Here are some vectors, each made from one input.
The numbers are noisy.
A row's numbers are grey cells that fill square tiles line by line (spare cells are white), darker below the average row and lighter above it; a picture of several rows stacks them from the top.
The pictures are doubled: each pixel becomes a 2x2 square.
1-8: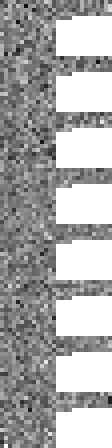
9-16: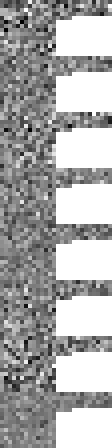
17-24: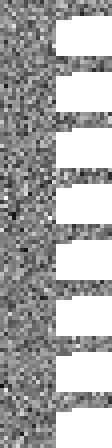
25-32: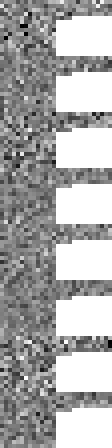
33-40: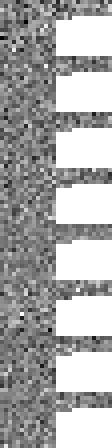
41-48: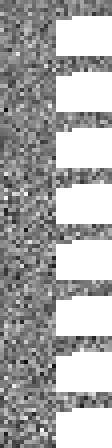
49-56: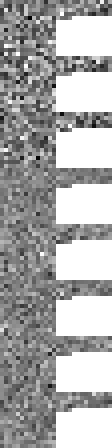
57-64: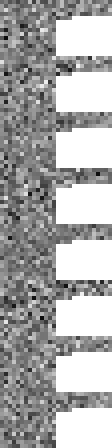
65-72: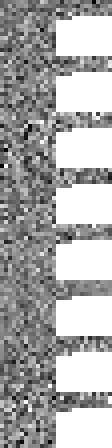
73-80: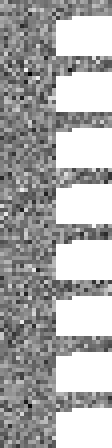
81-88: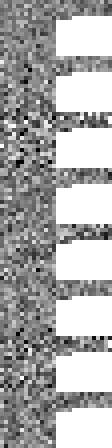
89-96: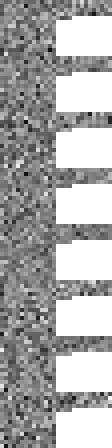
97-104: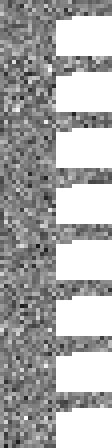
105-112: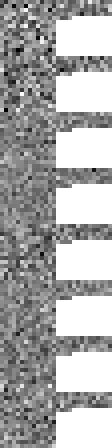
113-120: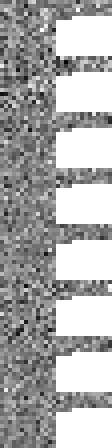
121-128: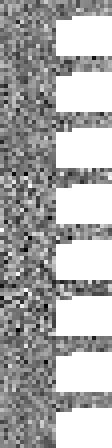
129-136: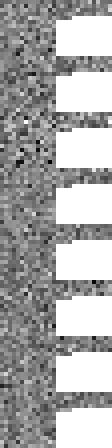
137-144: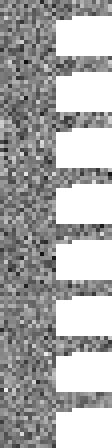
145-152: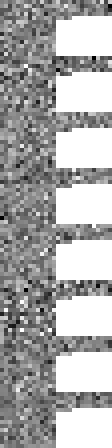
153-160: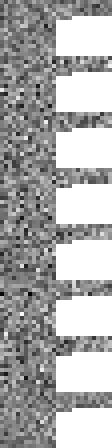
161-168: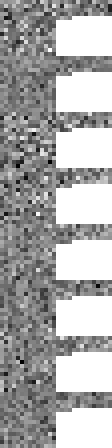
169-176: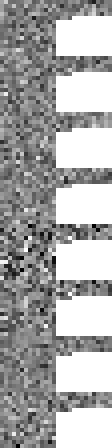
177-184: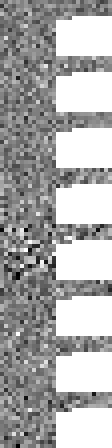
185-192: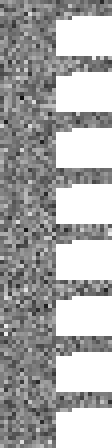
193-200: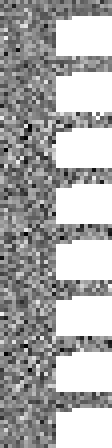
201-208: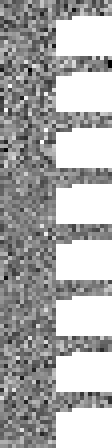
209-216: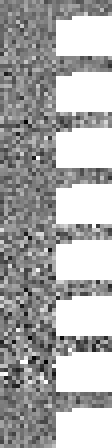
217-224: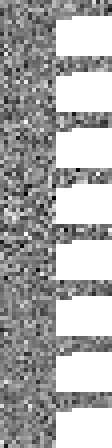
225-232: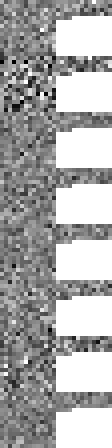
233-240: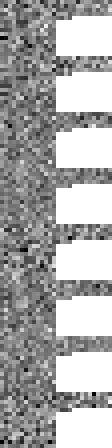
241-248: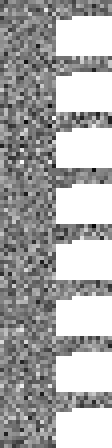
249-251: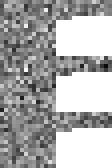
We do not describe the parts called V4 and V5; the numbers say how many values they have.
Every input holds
a node of each of two 9-node trees, together with either a point on a 6-point line, a value of V4 and a value of V5, or a node of each of two 9-node trees.
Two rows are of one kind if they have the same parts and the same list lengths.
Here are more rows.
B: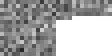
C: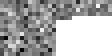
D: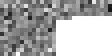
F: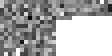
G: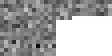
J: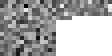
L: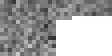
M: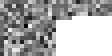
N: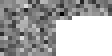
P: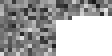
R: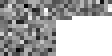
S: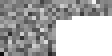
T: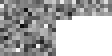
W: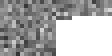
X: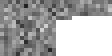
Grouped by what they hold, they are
B, C, J, R, S, T, W, X
D, F, G, L, M, N, P

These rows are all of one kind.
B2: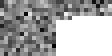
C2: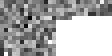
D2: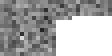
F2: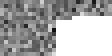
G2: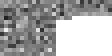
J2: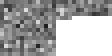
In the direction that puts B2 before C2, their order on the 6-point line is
D2, B2, C2, F2, J2, G2.
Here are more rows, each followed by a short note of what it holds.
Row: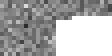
a point on a 6-point line, a node of each of two 9-node trees, a value of V4 and a value of V5
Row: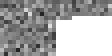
a point on a 6-point line, a node of each of two 9-node trees, a value of V4 and a value of V5
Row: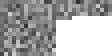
a point on a 6-point line, a node of each of two 9-node trees, a value of V4 and a value of V5
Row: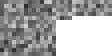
a node of each of four 9-node trees
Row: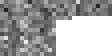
a point on a 6-point line, a node of each of two 9-node trees, a value of V4 and a value of V5
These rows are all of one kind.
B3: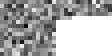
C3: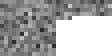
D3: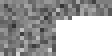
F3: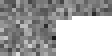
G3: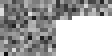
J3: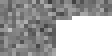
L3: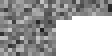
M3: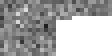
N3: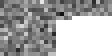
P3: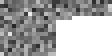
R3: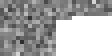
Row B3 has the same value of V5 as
L3 and N3.
